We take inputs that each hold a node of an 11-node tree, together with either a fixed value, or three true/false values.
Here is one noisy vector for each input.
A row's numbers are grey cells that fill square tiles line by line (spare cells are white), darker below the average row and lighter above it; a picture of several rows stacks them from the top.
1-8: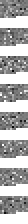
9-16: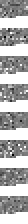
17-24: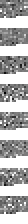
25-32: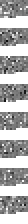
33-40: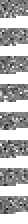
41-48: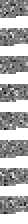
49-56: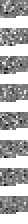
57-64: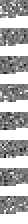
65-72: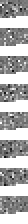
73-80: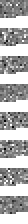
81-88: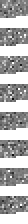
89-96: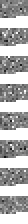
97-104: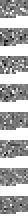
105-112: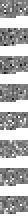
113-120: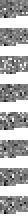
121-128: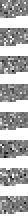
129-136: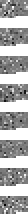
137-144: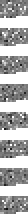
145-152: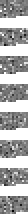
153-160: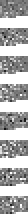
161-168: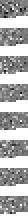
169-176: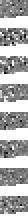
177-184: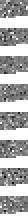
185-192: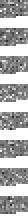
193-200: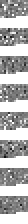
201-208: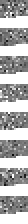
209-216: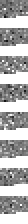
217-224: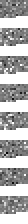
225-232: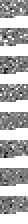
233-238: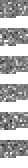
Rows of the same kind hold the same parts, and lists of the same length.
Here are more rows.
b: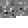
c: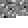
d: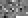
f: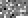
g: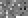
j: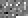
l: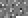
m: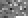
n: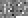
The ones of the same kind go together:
b, c, d, f, g, j, l
m, n

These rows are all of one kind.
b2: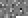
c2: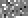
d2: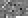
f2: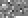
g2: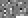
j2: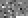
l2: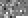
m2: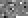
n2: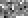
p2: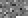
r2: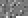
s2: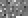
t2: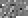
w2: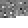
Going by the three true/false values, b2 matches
n2, p2, t2 and w2.
